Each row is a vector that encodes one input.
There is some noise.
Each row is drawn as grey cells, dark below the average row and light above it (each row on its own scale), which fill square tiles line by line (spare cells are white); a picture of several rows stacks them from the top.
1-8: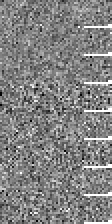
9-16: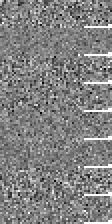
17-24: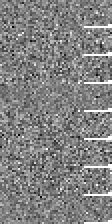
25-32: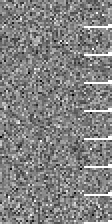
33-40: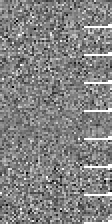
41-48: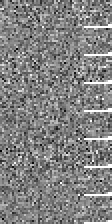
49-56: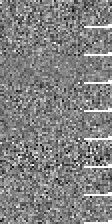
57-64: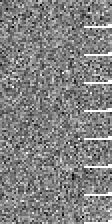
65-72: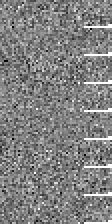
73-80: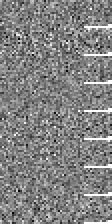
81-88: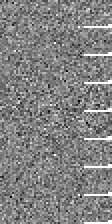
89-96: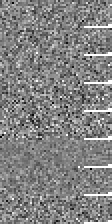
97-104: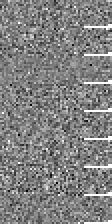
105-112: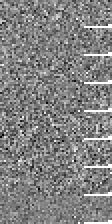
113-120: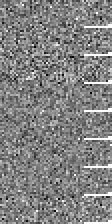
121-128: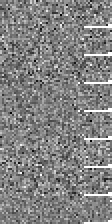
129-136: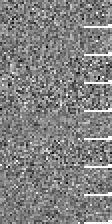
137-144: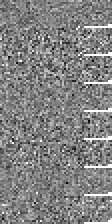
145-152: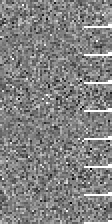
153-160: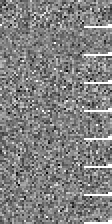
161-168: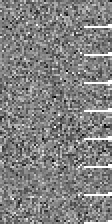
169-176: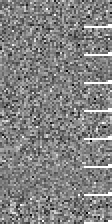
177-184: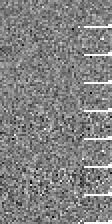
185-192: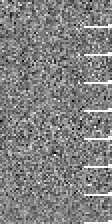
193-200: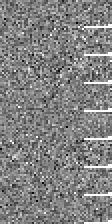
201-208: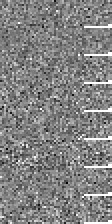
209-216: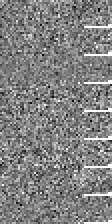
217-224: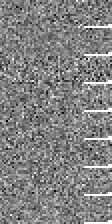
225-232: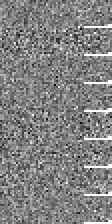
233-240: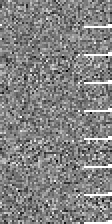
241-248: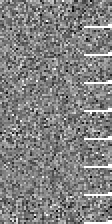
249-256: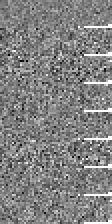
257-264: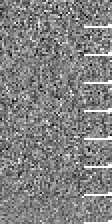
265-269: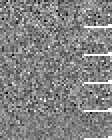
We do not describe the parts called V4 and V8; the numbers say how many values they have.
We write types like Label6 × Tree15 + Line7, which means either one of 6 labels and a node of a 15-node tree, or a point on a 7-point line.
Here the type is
(Bool × Label6 + Label7 × V4 × V8) × Tree11.
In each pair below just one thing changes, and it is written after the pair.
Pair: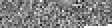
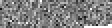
the value of V8
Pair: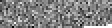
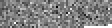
the label
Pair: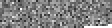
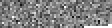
the label
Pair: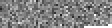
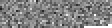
the value of V4
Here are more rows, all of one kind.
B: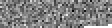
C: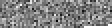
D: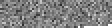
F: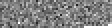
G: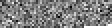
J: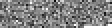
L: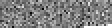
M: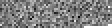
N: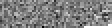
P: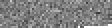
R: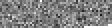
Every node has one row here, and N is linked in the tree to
J and M.
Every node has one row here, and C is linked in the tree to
B and M.
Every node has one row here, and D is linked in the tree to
P.
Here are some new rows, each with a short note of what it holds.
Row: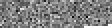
one of 7 labels, a node of an 11-node tree, a value of V4 and a value of V8
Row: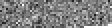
one of 6 labels, a node of an 11-node tree and a true/false value
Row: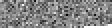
one of 6 labels, a node of an 11-node tree and a true/false value
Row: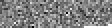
one of 7 labels, a node of an 11-node tree, a value of V4 and a value of V8
